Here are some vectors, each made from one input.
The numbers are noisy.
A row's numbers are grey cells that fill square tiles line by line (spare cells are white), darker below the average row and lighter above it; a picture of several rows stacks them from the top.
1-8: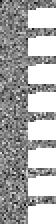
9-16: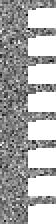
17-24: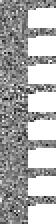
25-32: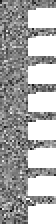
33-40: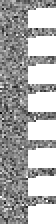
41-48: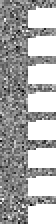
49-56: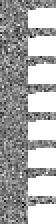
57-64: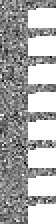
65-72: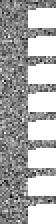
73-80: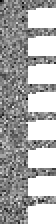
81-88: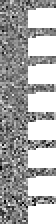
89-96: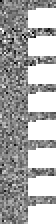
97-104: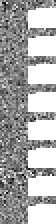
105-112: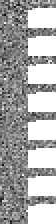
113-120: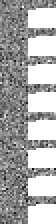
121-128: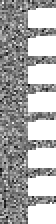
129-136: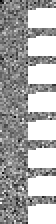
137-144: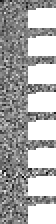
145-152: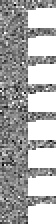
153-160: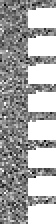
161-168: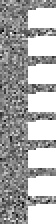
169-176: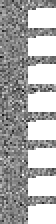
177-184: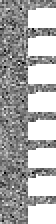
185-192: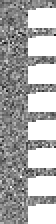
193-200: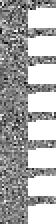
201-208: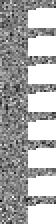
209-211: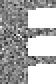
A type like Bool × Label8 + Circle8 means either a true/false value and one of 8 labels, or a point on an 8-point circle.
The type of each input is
Circle6 × Label6 + (Circle10 + Unit) × Line9.
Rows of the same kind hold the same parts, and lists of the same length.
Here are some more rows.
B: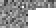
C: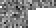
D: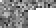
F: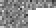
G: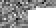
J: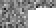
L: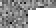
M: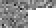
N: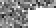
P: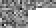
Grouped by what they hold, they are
B, F, L, M, P
C, G, N
D, J

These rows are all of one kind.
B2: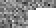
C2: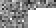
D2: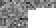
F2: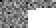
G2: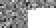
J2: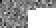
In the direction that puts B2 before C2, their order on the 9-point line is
F2, G2, D2, B2, C2, J2.
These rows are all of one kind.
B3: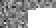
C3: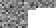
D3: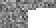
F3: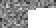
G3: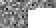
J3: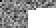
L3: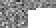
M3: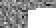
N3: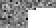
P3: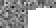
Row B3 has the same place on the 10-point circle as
G3, L3 and M3.
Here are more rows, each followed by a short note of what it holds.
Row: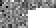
a point on a 10-point circle and a point on a 9-point line
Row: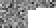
a point on a 10-point circle and a point on a 9-point line
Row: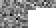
a point on a 6-point circle and one of 6 labels
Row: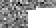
a point on a 6-point circle and one of 6 labels
